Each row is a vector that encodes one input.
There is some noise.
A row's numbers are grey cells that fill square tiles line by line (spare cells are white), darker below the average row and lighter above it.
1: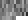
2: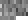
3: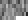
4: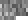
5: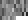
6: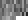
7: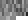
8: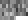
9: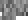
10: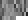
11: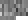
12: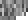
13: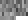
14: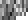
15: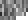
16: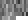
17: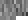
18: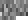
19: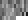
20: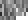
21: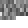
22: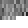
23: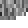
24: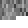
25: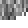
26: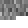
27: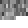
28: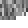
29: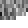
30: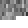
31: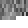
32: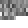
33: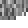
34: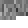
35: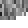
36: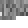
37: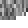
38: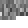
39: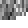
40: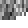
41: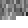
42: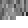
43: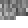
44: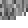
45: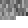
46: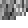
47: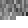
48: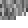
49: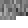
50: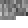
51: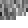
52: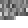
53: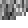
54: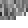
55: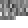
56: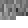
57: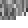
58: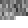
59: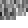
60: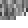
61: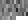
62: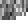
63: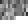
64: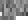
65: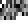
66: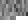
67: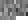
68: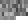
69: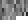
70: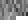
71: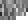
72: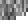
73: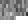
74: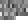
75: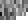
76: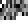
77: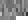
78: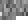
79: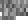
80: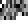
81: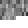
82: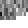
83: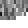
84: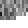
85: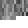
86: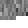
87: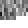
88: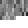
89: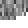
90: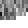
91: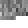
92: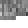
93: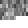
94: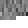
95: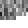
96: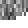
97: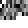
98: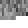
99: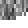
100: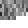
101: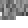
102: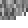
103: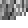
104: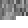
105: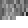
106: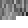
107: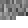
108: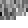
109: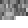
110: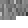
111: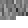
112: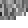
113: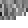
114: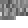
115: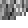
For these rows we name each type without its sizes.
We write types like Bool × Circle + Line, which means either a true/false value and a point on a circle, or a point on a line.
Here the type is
List(Line).
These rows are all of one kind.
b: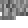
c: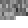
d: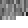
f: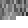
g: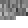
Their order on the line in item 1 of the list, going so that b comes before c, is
b, g, c, f, d.
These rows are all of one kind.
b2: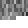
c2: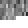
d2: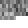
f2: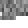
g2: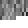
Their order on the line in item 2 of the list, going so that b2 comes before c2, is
b2, g2, f2, c2, d2.
